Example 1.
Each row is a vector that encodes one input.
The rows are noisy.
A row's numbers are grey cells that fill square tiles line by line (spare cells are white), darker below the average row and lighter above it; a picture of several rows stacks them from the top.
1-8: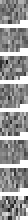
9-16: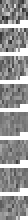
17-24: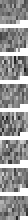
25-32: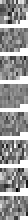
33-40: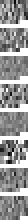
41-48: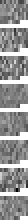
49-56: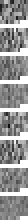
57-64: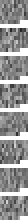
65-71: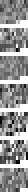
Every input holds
a node of a 14-node tree.
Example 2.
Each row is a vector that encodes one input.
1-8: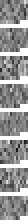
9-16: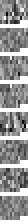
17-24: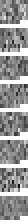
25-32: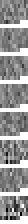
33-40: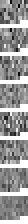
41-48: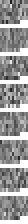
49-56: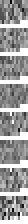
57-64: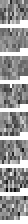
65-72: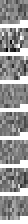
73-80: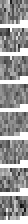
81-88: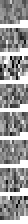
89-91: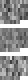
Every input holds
either a point on a 10-point circle, or a fixed value.
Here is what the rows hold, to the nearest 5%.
About 95% of them hold a point on a 10-point circle. The rest hold a fixed value.
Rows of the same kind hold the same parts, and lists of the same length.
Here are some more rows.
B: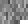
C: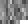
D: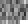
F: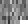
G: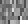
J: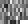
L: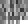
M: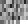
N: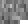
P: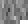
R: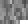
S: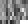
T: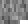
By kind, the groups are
B, C, D, F, G, L, M, N, P, R, S, T
J

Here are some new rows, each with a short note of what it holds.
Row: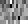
a point on a 10-point circle
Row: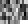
a point on a 10-point circle
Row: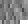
a point on a 10-point circle
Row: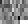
a point on a 10-point circle
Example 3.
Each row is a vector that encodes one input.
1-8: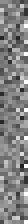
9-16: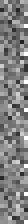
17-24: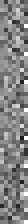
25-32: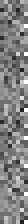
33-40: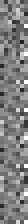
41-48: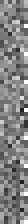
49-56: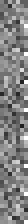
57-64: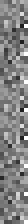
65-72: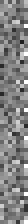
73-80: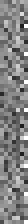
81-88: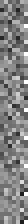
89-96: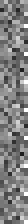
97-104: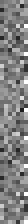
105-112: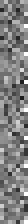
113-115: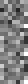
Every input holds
three true/false values.
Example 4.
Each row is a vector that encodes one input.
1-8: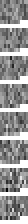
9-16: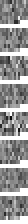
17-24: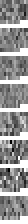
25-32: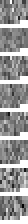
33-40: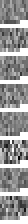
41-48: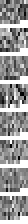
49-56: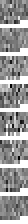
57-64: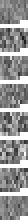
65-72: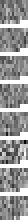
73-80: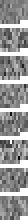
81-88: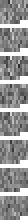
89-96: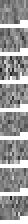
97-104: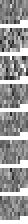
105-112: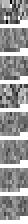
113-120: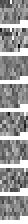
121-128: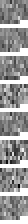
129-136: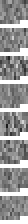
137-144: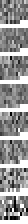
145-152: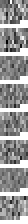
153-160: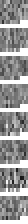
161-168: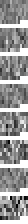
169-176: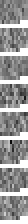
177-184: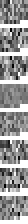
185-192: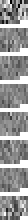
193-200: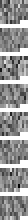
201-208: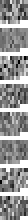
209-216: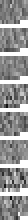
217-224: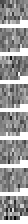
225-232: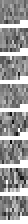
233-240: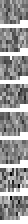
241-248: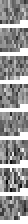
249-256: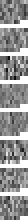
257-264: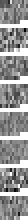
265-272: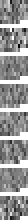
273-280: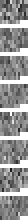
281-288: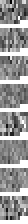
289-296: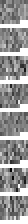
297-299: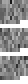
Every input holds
either a point on a 10-point circle, or a fixed value.
